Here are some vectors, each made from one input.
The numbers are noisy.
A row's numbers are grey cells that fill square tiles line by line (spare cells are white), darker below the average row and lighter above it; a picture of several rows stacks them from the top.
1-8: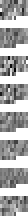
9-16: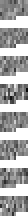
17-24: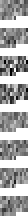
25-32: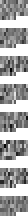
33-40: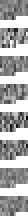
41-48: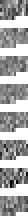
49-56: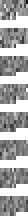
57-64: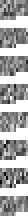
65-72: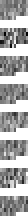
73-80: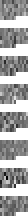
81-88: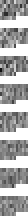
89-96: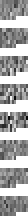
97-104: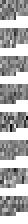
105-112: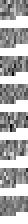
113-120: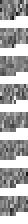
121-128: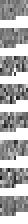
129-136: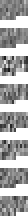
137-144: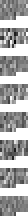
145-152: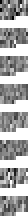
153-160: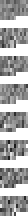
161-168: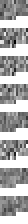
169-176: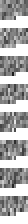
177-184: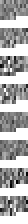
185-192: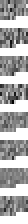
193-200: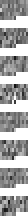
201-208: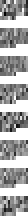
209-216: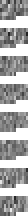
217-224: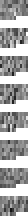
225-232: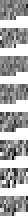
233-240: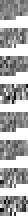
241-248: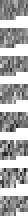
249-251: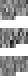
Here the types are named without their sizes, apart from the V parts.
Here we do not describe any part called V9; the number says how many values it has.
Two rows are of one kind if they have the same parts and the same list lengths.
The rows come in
2 kinds.
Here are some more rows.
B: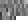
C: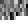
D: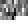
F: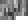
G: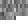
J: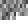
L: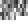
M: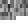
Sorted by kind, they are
B, F, J
C, D, G, L, M

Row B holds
a point on a circle, a true/false value and a value of V9.
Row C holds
two values of V9.
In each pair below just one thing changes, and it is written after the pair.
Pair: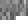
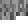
the value of V9
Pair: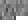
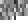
the place on the circle
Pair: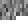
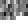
the true/false value
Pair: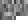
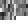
the true/false value
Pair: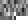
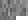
the value of V9
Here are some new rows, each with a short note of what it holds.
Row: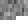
a point on a circle, a true/false value and a value of V9
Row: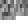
two values of V9
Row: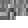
a point on a circle, a true/false value and a value of V9
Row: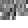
a point on a circle, a true/false value and a value of V9
